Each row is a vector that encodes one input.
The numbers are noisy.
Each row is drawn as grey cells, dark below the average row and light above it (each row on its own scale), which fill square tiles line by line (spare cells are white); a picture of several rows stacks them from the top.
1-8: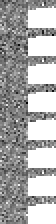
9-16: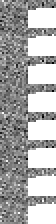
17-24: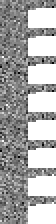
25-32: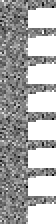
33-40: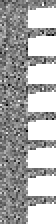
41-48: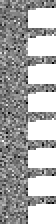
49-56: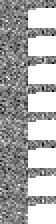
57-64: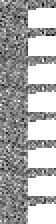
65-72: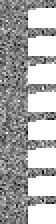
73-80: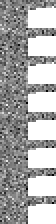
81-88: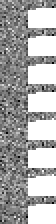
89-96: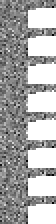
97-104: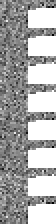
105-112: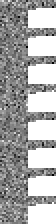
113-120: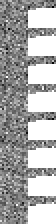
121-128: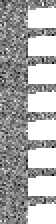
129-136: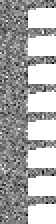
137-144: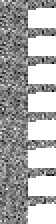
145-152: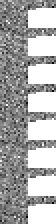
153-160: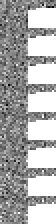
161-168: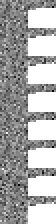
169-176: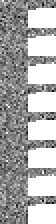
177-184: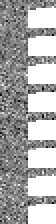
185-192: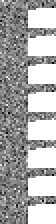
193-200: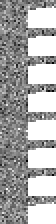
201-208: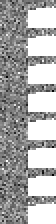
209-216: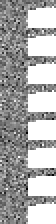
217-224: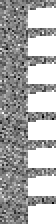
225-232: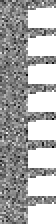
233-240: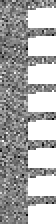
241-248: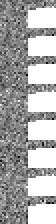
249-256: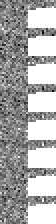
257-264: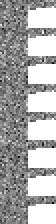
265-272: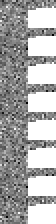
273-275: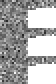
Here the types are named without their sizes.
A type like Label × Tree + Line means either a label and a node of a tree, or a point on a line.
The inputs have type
Bool × (Line + Tree).
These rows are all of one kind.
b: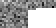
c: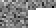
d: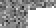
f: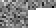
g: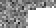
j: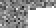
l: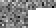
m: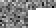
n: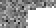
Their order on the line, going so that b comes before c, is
j, l, m, d, b, c, f, n, g.
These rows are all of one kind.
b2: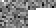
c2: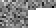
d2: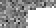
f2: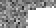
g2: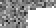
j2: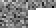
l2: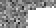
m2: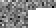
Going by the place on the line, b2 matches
f2 and l2.
